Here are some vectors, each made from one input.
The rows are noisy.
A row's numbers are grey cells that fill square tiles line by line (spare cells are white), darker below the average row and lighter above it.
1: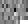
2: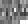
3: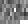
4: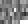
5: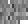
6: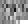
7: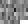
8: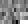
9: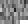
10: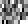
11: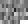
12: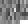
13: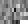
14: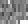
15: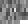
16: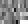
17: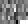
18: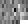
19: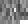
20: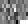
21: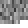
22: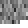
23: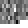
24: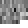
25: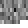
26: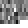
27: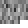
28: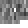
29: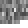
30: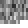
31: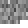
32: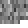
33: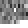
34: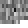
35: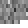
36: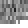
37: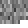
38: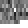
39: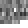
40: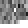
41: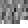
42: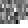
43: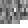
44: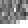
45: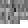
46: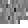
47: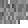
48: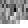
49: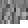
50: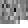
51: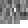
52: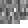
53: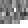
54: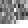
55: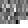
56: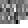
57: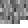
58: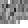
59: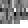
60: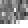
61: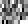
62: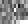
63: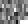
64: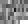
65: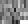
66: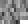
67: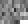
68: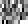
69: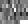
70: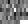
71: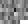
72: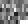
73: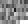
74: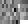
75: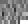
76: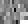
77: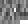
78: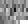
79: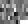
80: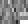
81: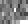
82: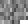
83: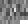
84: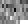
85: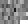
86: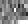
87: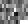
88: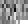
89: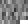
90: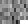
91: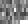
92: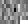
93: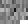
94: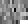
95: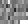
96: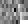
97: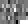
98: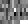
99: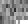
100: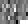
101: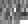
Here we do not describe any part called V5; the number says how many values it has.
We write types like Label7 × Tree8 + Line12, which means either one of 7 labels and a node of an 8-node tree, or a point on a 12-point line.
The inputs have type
List2(Bool × V5).
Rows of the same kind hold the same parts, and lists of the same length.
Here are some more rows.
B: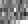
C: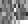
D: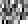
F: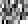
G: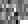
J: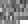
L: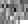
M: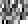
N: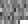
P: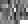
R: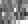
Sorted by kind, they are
B, C, G, P, R
D, F, M
J, L, N

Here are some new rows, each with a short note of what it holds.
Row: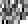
the empty list
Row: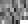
a list of two items
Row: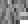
a list of two items
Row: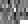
a list of one item
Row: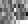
a list of one item
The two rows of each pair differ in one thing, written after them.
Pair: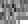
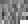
the value of V5 in item 1 of the list
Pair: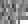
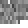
the true/false value in item 2 of the list
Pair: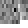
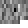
the value of V5 in item 1 of the list
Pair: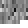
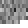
the true/false value in item 1 of the list
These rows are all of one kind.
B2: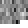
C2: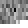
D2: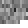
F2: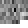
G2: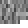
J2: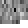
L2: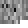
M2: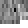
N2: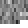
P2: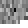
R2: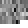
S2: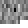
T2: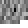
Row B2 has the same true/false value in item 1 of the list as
F2 and R2.
